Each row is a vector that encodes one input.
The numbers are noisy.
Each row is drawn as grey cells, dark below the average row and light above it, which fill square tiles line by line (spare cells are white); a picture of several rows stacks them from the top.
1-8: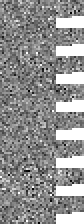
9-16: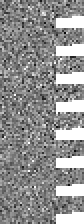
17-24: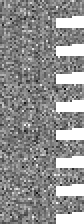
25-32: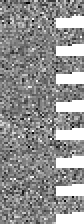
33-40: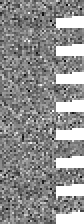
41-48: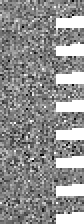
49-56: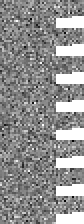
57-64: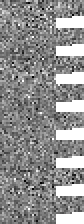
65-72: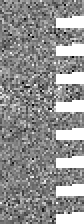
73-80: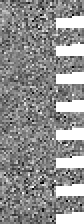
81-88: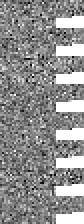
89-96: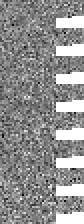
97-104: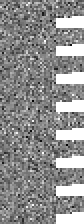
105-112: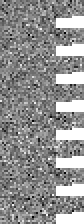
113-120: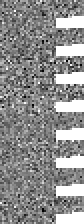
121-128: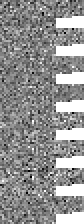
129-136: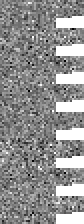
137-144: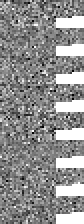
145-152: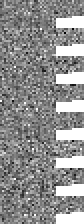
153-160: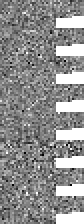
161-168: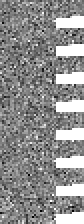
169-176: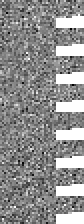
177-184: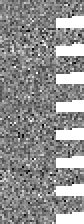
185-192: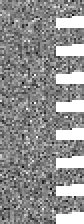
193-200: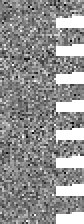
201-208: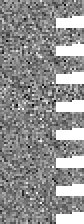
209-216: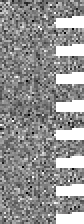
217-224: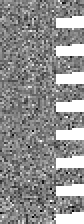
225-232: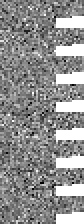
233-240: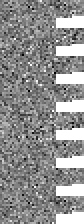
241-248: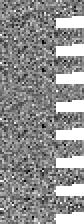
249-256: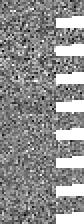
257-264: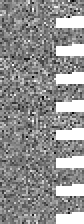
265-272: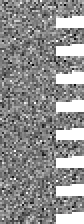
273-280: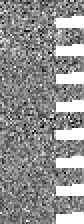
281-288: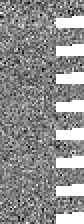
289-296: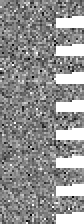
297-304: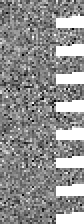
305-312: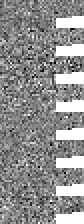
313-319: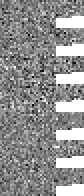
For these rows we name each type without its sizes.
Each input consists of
a node of a tree, together with either a point on a line, or a list of points on a circle.
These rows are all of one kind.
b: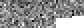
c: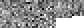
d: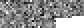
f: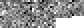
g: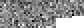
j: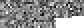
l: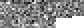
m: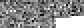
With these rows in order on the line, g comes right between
b and c.
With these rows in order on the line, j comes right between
f and m.
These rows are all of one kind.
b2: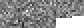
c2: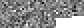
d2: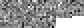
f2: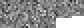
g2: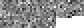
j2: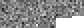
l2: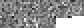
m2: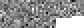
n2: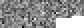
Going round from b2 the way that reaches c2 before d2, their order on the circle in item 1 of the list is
b2, f2, m2, n2, g2, l2, c2, d2, j2.
